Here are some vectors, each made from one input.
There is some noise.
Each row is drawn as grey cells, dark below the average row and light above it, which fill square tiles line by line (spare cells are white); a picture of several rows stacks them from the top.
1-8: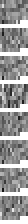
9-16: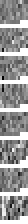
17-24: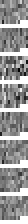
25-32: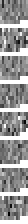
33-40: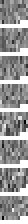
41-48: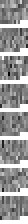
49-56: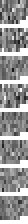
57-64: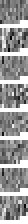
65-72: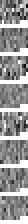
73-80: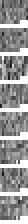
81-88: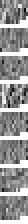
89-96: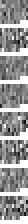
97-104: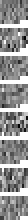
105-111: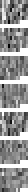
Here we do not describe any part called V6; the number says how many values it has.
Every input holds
either a point on a 9-point line, or three true/false values and a value of V6.
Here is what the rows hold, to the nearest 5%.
About 30% of them hold a point on a 9-point line. The rest hold three true/false values and a value of V6.
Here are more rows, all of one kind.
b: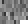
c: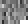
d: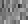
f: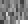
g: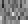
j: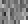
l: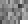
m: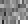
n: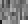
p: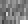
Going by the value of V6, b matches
c and j.
